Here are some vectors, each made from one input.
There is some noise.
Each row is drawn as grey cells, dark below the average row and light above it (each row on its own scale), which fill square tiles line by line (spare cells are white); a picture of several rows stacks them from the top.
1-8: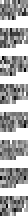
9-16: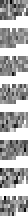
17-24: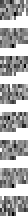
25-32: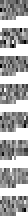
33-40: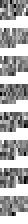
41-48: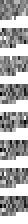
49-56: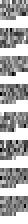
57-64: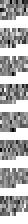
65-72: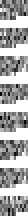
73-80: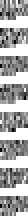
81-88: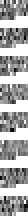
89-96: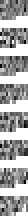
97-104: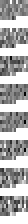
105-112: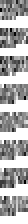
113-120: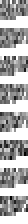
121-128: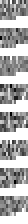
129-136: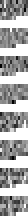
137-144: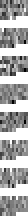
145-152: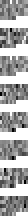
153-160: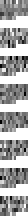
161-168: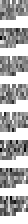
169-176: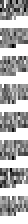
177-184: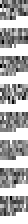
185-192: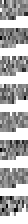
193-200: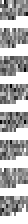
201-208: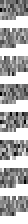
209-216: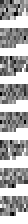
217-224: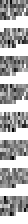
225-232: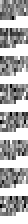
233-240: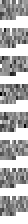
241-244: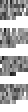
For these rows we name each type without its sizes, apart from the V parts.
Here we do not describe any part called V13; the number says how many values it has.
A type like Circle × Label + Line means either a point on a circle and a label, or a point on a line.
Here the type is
(Bool × Bool × Bool + Unit) × Line + V13.
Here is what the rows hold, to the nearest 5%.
About 75% of them hold a point on a line, together with either a fixed value, or three true/false values. The rest hold a value of V13.
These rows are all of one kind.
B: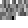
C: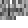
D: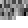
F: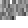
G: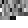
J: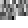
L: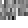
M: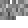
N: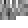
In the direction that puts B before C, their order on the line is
G, L, J, B, F, D, M, N, C.
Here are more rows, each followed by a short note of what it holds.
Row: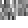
a point on a line and three true/false values
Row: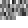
a point on a line and three true/false values
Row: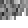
a point on a line
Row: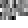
a point on a line and three true/false values
